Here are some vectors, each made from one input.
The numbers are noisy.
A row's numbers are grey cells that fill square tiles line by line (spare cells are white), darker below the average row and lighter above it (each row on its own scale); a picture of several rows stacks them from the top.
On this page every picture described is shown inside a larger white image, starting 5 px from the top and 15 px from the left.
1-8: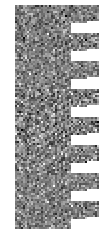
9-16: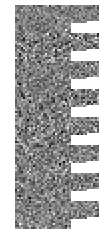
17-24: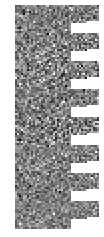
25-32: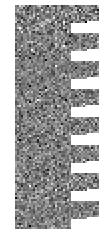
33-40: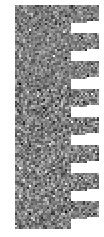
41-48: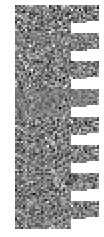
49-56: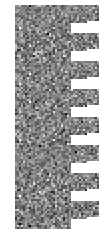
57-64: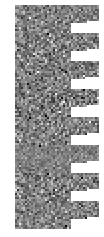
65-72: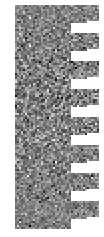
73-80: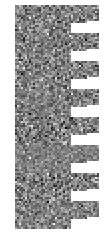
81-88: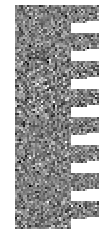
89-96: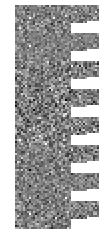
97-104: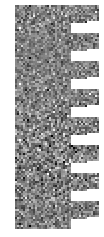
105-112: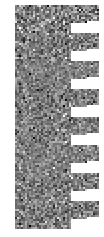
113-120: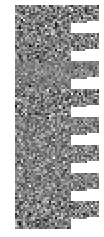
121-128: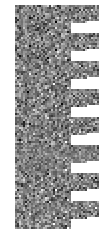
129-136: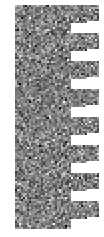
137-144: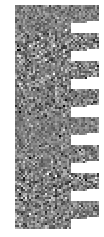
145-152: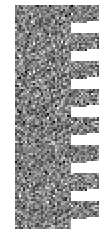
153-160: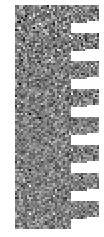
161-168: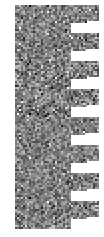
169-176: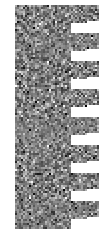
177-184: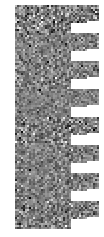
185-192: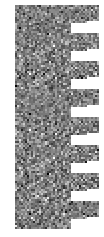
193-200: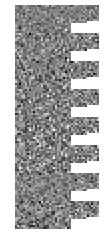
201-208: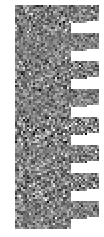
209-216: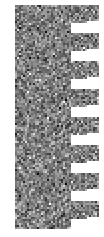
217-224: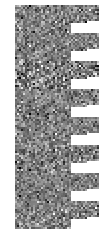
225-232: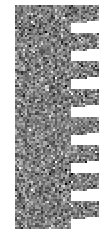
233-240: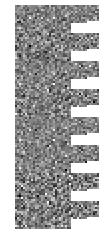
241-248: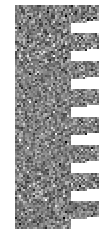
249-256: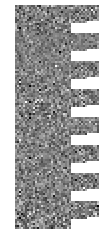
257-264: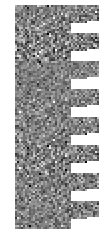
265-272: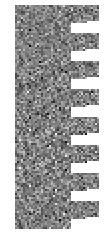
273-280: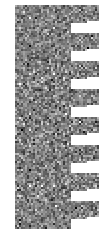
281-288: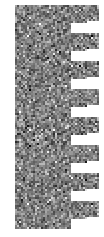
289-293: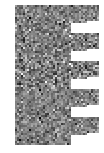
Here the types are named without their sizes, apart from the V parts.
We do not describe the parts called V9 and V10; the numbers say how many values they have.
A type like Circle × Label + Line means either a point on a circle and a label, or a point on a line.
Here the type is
Bool × Bool × Bool × V10 + (Circle + Unit) × V9.
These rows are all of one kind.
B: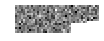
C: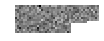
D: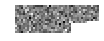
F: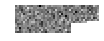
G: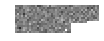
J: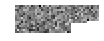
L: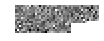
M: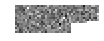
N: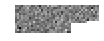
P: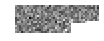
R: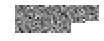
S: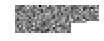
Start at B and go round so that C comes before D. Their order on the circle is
B, M, F, R, S, L, J, N, C, G, P, D.
